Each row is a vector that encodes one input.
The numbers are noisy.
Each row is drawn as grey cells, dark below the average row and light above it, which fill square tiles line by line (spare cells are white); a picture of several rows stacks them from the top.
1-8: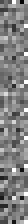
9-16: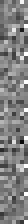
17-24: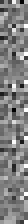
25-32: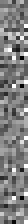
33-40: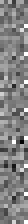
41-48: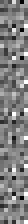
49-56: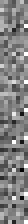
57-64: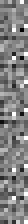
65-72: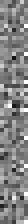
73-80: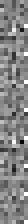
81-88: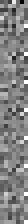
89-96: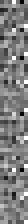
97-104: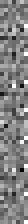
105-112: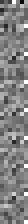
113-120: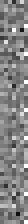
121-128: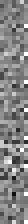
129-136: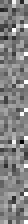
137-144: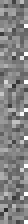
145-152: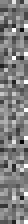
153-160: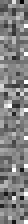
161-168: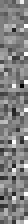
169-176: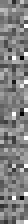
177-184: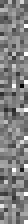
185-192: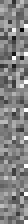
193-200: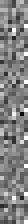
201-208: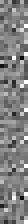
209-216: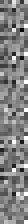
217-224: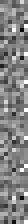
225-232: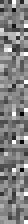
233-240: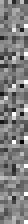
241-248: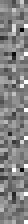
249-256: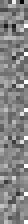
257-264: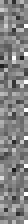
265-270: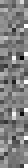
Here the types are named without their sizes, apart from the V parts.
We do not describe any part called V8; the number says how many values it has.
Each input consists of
a list of items, each a true/false value and a value of V8.
